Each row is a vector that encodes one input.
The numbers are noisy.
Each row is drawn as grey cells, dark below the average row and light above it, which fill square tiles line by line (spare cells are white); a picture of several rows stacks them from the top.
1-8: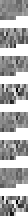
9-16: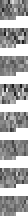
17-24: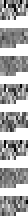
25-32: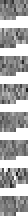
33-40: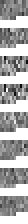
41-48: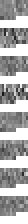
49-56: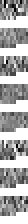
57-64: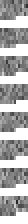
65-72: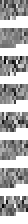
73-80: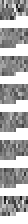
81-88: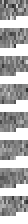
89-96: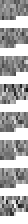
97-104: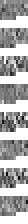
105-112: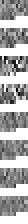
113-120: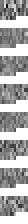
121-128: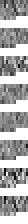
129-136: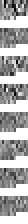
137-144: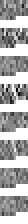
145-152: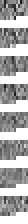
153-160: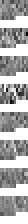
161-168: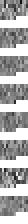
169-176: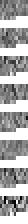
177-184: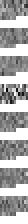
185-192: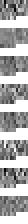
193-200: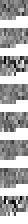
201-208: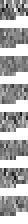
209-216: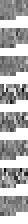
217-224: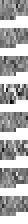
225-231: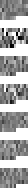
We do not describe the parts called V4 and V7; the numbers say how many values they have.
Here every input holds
a value of V4 and a value of V7, together with either a point on a 6-point circle and a true/false value, or a fixed value.
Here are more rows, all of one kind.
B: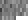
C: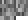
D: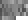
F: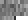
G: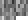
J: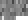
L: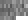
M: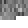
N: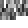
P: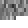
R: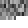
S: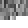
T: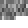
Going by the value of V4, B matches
D, F, L and P.
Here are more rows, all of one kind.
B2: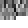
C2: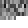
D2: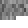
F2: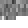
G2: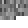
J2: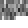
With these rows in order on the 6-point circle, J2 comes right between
B2 and D2.
